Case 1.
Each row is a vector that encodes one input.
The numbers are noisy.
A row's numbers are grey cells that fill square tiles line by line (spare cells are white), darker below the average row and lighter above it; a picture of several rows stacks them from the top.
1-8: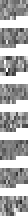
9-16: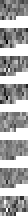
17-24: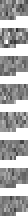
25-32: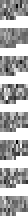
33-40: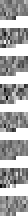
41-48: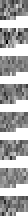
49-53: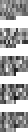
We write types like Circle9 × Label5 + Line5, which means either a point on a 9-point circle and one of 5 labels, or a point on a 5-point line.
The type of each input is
Tree10 + Unit.
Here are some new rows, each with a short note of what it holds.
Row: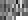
a fixed value
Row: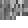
a fixed value
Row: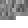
a node of a 10-node tree
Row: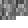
a node of a 10-node tree
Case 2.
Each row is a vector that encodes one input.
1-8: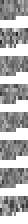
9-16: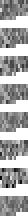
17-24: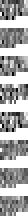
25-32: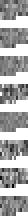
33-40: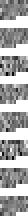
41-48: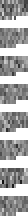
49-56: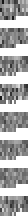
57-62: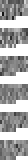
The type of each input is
Tree9.
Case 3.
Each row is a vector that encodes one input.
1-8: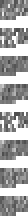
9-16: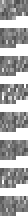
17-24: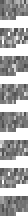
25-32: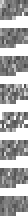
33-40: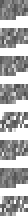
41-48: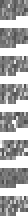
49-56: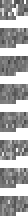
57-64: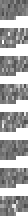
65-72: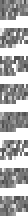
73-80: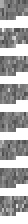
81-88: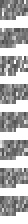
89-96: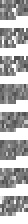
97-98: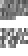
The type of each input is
Line15.
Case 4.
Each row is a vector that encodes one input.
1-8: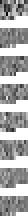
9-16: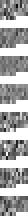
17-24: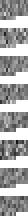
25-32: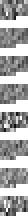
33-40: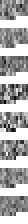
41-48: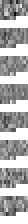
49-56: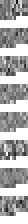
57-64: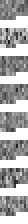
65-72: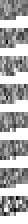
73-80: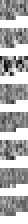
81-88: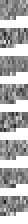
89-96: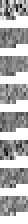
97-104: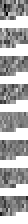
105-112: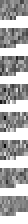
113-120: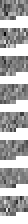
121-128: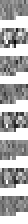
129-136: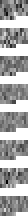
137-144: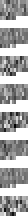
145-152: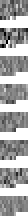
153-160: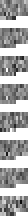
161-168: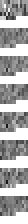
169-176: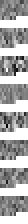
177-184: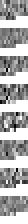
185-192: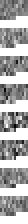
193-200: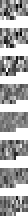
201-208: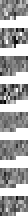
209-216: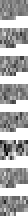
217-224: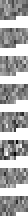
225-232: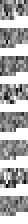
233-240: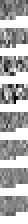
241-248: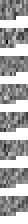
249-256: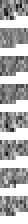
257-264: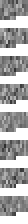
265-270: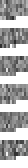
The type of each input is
Tree10 + Unit.
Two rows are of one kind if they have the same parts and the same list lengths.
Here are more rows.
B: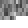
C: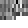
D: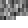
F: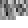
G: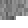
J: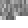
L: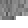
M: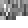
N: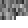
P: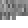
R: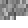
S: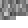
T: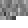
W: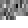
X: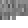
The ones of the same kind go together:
B, D, F, G, J, L, M, N, P, R, S, T, W, X
C

